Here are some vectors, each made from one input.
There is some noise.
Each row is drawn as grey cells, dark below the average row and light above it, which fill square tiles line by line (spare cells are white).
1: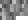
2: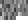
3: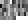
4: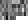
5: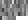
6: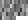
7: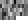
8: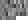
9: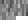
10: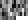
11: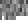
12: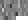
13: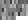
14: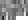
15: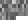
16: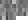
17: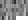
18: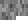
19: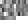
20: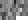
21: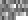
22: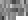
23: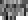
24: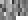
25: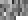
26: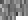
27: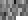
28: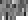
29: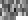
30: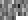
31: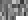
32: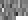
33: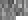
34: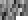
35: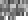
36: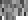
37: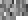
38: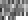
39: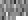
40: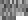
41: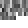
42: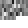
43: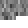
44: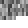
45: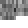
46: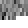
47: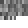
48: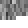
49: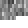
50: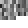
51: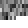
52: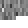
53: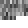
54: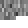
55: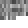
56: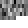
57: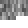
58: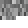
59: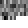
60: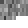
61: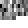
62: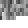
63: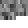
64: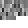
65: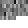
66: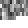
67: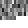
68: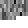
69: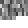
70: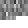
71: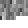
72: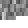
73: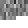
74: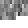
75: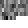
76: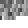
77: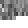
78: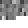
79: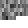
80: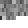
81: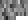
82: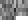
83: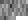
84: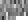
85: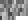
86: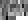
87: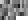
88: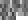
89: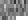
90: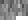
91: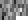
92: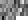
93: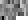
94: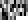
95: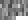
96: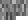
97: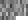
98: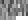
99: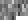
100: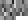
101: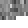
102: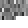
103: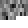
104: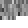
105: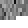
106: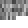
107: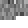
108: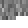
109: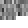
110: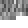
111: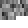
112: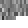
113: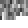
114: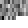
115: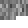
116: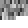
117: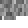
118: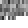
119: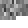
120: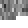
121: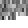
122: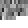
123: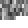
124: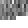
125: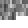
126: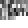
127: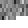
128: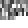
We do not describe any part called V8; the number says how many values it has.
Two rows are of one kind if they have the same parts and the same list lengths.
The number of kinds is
2.
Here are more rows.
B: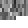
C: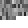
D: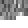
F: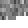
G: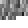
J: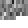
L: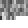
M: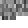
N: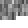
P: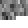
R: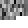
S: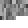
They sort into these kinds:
B, F, G, M, N, R
C, D, J, L, P, S

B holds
one of 5 labels and a point on a 7-point line.
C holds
one of 5 labels and a value of V8.
